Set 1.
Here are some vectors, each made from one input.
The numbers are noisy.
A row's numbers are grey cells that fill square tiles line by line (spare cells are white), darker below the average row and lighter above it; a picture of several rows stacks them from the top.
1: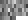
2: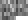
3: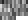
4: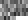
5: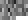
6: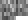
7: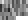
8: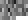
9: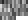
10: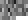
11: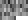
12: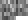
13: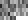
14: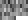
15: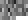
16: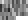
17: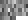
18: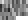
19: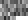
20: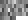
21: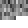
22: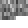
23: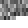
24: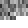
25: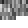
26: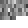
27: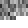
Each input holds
three true/false values.
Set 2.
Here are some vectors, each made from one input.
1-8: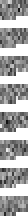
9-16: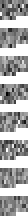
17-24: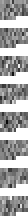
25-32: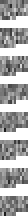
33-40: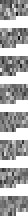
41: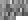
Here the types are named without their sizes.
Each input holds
a point on a line.
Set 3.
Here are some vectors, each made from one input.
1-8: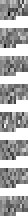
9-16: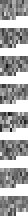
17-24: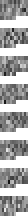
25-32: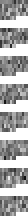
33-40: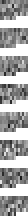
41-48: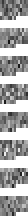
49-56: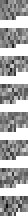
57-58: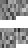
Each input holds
a point on a 9-point line.
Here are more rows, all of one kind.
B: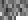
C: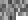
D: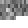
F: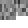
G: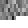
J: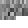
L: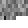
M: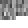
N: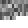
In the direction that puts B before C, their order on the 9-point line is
N, B, C, F, D, J, L, G, M.
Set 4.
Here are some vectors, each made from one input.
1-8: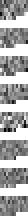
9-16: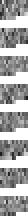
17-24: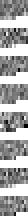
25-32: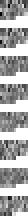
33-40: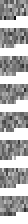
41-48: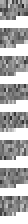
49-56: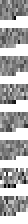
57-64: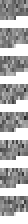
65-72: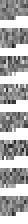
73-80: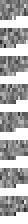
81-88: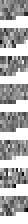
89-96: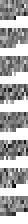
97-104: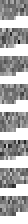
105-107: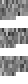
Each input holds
three true/false values.
